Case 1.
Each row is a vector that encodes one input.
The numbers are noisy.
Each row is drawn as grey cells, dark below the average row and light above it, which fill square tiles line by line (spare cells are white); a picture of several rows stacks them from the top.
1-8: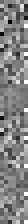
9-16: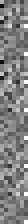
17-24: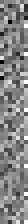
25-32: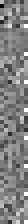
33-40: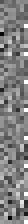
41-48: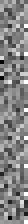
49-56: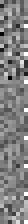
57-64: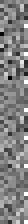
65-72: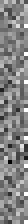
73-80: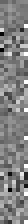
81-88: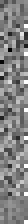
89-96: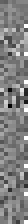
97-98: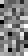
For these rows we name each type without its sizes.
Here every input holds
a node of a tree.
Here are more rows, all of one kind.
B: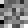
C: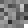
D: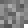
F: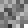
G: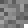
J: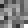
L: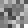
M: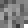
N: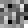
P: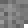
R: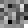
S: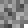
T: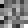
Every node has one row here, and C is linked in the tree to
G and R.
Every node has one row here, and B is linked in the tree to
T.
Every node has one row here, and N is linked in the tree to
R.
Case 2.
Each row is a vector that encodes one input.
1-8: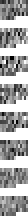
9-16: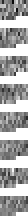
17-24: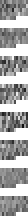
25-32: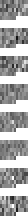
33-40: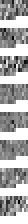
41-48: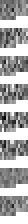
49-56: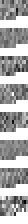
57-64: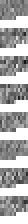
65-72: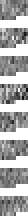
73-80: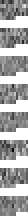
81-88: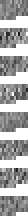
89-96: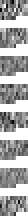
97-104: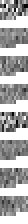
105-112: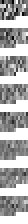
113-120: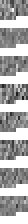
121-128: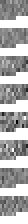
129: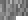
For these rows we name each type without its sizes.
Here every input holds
either a fixed value, or three true/false values.
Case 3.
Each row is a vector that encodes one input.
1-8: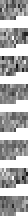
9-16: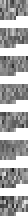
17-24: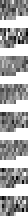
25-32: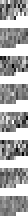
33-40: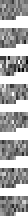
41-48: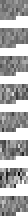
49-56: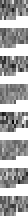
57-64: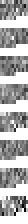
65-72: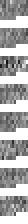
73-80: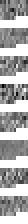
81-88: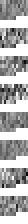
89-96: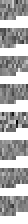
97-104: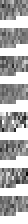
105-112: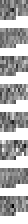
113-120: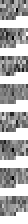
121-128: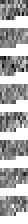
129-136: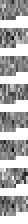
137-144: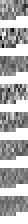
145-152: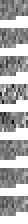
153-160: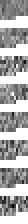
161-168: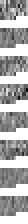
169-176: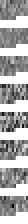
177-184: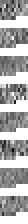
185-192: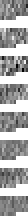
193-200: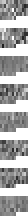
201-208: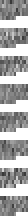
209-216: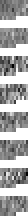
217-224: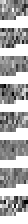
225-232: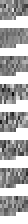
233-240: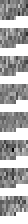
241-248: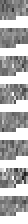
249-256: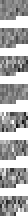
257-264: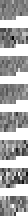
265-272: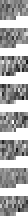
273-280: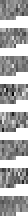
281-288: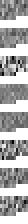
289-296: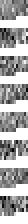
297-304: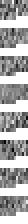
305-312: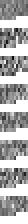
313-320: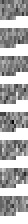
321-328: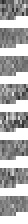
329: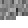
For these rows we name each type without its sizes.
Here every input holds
either a fixed value, or three true/false values.
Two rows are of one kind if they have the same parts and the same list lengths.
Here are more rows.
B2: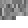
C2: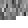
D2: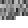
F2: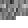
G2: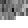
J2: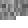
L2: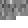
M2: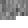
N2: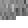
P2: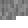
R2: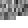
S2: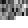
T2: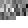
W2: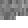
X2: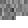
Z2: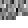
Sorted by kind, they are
B2, D2, F2, G2, J2, L2, M2, N2, P2, R2, S2, W2, X2, Z2
C2, T2

